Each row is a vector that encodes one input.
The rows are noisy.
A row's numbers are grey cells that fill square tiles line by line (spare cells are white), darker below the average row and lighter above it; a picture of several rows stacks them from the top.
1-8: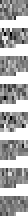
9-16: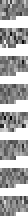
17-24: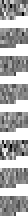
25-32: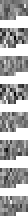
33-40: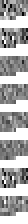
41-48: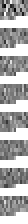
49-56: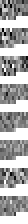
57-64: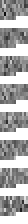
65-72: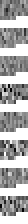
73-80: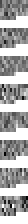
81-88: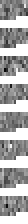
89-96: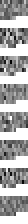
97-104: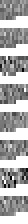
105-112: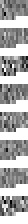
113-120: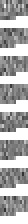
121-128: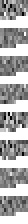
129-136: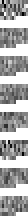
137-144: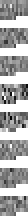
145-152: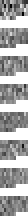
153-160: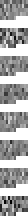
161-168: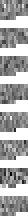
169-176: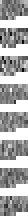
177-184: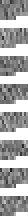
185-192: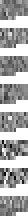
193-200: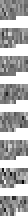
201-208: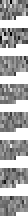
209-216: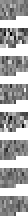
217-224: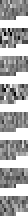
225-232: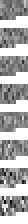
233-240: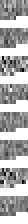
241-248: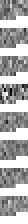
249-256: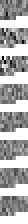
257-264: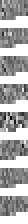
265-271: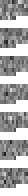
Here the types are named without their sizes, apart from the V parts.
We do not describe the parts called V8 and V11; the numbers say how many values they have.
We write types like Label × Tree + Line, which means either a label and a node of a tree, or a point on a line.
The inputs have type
List(Line) + (Tree + V11) × V8.
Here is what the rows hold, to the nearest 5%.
About 80% of them hold a value of V8, together with either a node of a tree, or a value of V11. The rest are lists of points on a line.
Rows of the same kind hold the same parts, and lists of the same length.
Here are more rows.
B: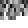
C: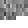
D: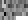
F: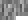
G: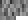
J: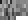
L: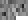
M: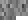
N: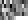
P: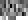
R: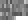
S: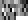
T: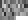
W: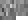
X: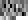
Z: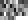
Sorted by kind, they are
B, N, Z
C, D, F, M, R, T, W
G, J, L
P, X
S

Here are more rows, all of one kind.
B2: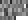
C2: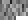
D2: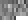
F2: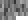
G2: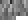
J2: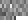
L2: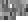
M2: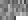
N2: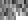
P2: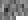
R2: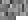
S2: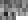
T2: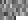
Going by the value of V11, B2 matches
D2 and M2.
